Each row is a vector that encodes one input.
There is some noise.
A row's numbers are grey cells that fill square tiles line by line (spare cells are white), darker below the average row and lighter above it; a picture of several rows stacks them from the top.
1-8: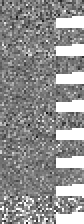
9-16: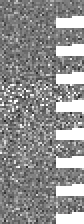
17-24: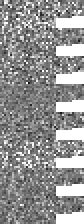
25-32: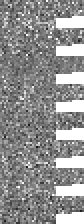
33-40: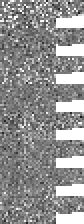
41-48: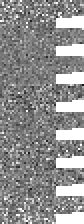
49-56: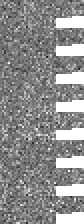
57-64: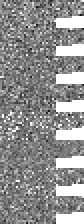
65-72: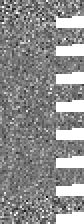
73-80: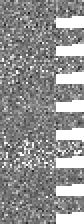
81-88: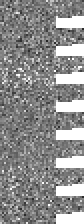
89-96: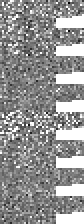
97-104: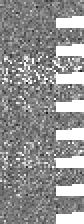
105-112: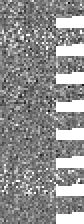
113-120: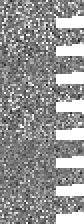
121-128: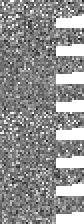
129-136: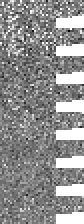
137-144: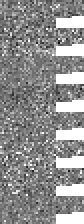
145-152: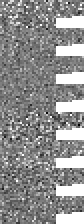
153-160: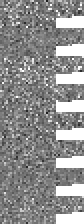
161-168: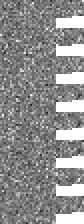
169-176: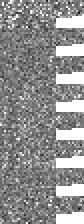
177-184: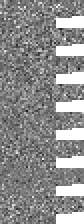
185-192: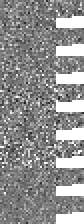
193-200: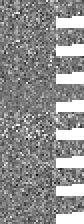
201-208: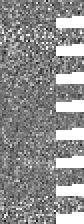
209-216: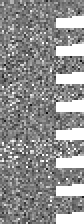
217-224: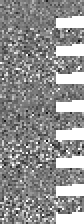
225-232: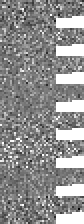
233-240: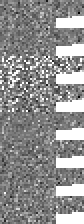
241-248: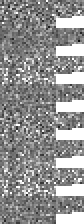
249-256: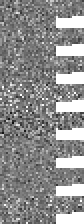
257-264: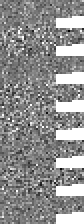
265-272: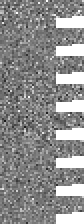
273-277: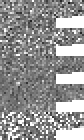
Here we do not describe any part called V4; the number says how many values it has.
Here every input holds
either three true/false values, or three values of V4, or a list of up to two points on a 9-point circle.
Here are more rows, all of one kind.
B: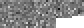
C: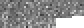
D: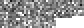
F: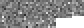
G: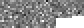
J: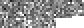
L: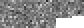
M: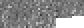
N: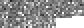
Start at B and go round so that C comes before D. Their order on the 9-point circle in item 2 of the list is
B, C, G, M, L, J, D, F, N.
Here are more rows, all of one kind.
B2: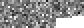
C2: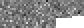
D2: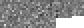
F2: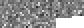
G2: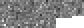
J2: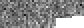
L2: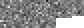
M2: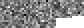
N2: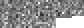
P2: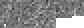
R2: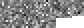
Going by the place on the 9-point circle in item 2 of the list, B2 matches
C2 and L2.
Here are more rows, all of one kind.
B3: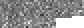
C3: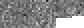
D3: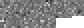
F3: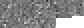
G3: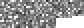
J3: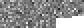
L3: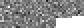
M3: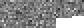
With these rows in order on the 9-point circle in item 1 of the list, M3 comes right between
D3 and G3.
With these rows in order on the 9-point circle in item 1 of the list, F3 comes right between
B3 and D3.
